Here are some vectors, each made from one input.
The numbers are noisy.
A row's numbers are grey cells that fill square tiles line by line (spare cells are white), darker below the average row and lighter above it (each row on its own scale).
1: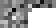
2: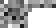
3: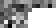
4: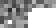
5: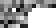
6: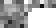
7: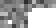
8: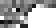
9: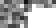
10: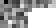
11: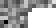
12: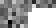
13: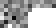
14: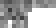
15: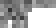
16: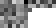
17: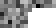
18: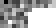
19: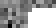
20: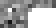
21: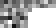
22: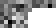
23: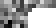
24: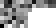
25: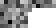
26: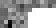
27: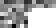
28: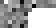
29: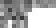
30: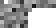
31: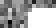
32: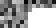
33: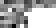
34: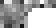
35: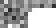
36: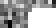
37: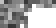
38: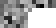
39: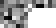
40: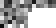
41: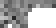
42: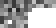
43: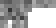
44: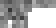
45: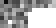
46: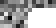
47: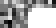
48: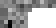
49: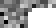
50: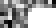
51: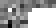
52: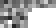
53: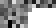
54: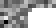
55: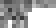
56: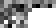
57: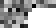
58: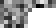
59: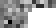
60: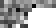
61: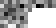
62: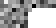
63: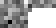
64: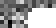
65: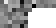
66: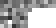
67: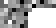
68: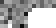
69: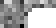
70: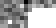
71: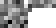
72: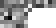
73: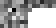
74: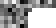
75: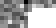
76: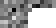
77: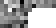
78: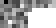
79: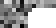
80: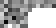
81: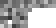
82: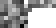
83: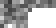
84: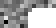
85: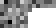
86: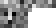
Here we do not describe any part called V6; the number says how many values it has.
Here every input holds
a value of V6, together with a list of up to two points on a 5-point line.
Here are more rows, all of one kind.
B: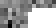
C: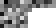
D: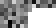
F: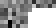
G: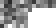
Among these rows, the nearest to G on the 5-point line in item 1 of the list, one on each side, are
C and D.
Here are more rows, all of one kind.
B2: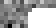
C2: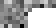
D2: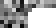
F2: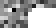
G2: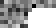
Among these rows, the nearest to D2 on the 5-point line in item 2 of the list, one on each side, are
C2 and F2.
